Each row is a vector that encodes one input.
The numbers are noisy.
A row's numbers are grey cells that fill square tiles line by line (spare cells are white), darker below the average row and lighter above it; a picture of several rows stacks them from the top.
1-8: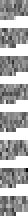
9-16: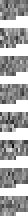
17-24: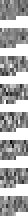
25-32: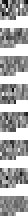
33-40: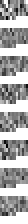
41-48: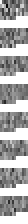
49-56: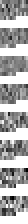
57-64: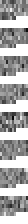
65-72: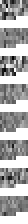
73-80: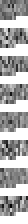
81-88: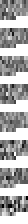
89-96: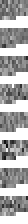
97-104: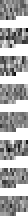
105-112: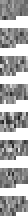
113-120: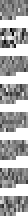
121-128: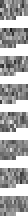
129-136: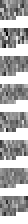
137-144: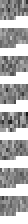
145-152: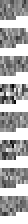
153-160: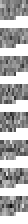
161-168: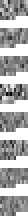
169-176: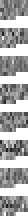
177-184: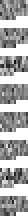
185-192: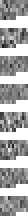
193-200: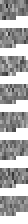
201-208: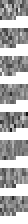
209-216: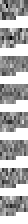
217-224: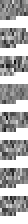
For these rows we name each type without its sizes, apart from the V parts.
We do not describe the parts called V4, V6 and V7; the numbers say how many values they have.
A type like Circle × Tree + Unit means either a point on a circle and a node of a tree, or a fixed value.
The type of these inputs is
Bool × V7 + Tree × (Tree + V4) × V6.
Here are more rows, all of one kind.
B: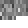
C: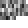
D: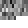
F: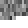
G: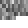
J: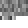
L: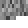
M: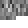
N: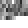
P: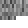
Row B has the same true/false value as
F, J and M.
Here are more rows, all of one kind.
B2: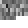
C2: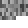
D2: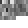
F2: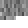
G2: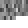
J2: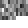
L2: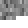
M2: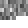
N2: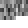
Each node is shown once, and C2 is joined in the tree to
L2 and M2.
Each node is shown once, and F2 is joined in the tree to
L2 and N2.
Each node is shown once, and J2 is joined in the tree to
M2.
